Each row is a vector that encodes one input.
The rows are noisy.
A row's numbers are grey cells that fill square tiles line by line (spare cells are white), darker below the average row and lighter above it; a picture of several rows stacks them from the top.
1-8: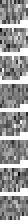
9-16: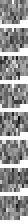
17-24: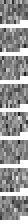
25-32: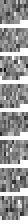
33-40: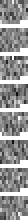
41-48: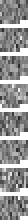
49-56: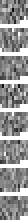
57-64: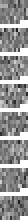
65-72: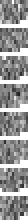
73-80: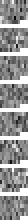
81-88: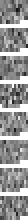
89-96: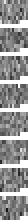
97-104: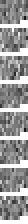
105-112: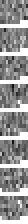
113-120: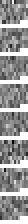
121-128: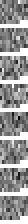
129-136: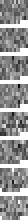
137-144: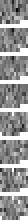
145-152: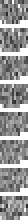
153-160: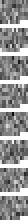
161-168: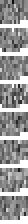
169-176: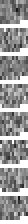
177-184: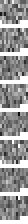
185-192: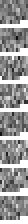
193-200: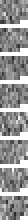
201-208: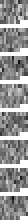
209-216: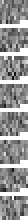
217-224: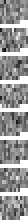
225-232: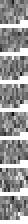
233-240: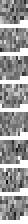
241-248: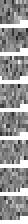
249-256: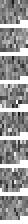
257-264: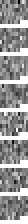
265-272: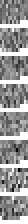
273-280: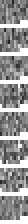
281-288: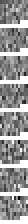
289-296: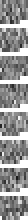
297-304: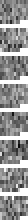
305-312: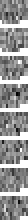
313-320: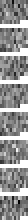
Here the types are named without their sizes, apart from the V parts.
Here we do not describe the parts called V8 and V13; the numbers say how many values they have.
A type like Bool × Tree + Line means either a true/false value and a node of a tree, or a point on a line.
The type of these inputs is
(Bool × Bool × Bool × Bool + V8) × (Circle + Unit) × V13.
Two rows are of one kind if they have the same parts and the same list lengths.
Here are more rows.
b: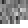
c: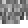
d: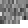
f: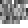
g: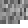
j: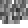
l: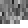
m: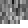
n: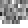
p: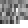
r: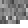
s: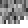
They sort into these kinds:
b, d, g, p
c, j
f, n, s
l, m, r

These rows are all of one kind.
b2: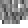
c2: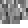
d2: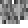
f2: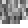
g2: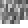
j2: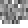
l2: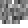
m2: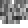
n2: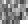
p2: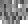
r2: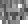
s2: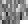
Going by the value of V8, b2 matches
p2 and r2.
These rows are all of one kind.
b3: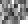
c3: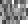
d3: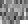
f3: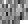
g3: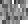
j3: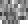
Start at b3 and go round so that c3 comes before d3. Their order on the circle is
b3, c3, j3, d3, g3, f3.
